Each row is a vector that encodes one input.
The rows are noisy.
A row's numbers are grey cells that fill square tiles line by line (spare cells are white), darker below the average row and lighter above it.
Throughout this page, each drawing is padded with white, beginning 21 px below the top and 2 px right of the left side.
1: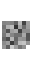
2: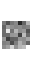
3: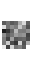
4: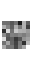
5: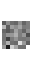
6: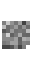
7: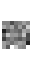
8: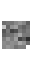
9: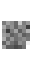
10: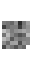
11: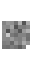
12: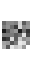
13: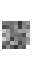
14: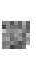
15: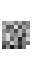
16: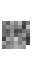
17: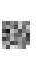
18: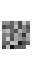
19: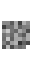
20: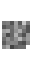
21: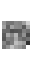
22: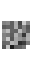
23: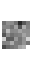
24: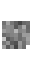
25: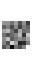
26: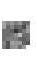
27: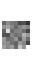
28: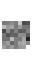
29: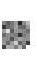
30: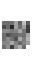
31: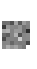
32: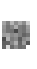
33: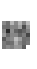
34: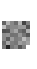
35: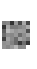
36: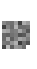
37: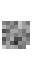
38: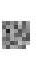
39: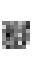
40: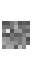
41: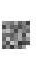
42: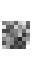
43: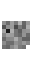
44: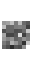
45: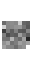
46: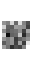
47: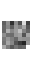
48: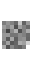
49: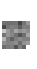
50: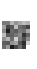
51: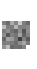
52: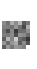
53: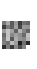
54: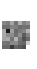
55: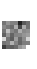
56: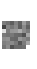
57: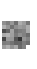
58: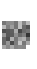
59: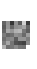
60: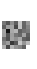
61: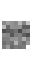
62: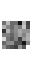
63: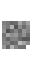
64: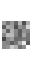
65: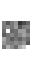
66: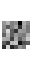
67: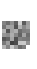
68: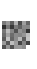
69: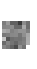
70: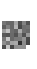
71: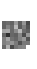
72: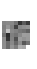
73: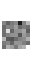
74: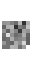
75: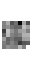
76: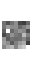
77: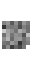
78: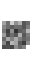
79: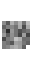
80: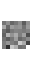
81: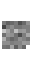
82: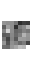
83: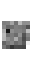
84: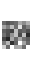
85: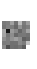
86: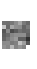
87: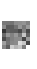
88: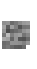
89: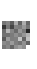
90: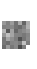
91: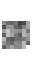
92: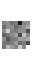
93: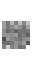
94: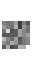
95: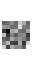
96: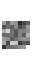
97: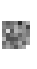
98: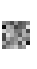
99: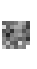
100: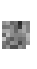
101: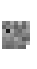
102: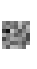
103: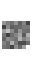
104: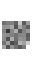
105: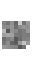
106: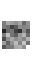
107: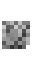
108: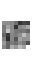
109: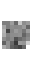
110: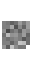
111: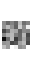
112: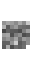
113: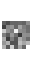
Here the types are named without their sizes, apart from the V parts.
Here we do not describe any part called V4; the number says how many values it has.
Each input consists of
a label, together with either a point on a line, or a value of V4.
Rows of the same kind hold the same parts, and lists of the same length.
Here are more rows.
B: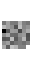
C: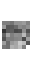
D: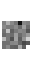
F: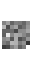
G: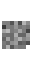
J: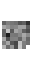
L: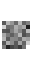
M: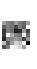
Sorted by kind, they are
B, C, F, L, M
D, G, J

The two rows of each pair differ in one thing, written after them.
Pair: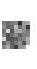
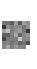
the place on the line
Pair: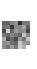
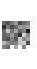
the place on the line
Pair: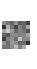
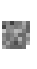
the label
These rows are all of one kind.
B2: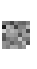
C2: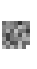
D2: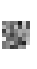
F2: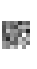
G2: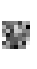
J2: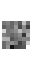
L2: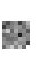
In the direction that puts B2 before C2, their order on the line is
B2, J2, L2, G2, D2, F2, C2.
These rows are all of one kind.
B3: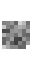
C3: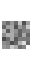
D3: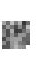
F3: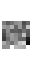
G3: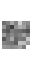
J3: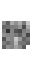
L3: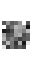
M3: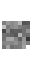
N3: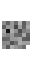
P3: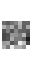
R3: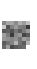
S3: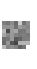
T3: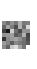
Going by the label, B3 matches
L3 and T3.
